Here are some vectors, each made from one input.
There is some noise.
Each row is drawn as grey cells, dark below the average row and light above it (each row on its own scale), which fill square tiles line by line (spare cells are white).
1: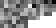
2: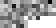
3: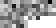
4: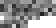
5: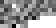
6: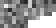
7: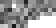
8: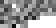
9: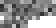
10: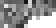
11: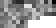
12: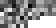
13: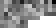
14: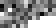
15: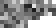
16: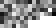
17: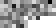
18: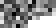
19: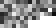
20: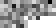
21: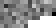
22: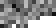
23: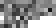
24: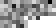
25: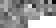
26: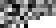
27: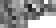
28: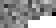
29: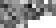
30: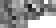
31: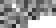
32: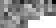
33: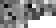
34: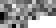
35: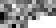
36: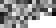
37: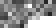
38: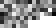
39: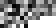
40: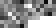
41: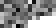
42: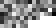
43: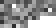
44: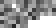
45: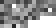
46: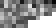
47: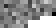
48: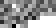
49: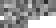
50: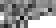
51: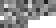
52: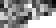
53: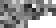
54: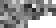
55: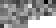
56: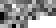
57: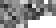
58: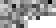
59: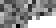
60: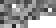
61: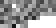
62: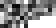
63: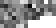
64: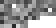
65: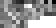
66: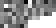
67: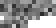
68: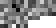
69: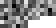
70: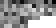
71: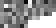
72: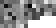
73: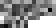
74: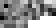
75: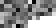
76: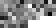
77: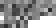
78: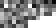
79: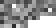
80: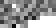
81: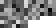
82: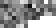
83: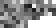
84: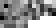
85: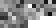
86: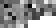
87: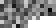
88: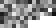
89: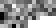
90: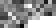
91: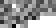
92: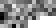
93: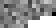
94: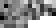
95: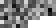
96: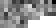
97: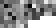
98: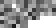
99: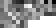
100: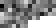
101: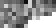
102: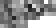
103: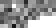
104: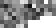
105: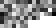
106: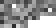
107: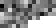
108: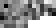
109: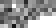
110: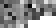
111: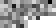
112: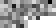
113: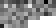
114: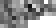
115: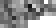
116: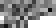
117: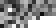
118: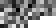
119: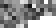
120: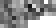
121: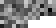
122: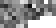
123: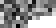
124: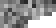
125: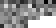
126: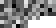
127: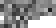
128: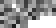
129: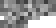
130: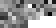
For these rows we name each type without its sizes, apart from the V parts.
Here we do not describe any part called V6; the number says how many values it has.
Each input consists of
a list of items, each a true/false value and a value of V6.
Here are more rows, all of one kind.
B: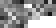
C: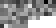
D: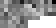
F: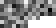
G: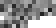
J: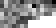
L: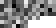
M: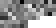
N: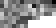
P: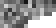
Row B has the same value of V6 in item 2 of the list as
D, G, J and N.
